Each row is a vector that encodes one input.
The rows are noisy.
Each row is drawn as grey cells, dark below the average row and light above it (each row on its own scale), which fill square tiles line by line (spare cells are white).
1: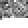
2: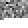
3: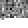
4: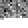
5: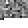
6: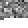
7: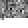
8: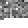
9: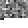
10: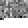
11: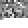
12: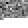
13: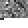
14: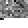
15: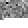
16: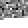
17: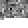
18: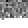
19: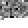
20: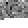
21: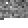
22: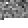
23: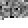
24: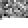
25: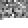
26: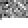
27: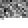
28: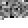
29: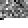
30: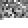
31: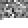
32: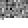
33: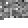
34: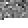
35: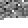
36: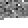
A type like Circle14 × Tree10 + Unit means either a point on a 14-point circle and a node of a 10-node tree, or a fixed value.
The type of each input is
Bool × Bool × Bool × Line5.
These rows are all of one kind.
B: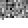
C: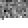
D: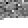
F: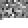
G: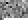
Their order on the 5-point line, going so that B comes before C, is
B, C, D, G, F.
